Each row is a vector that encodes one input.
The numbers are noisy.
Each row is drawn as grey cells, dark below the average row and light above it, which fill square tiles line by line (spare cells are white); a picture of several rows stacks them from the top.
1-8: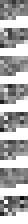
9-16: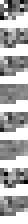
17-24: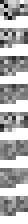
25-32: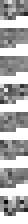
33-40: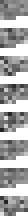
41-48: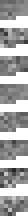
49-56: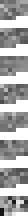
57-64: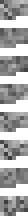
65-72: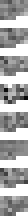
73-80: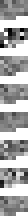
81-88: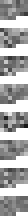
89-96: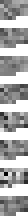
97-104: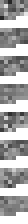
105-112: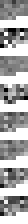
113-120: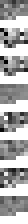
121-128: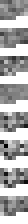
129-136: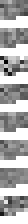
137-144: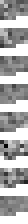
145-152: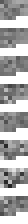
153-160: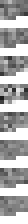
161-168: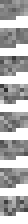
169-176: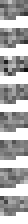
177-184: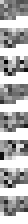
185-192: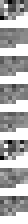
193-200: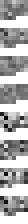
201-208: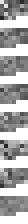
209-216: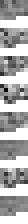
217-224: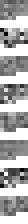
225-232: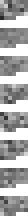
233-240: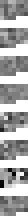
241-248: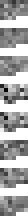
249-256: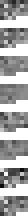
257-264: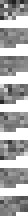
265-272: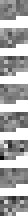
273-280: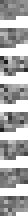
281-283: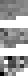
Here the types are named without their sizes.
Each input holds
a list of points on a line.
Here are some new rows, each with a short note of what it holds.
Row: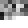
the empty list
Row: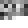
the empty list
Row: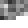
a list of one item
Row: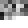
the empty list
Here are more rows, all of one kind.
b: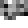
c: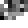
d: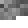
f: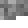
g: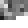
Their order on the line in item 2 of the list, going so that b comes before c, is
f, b, d, c, g.
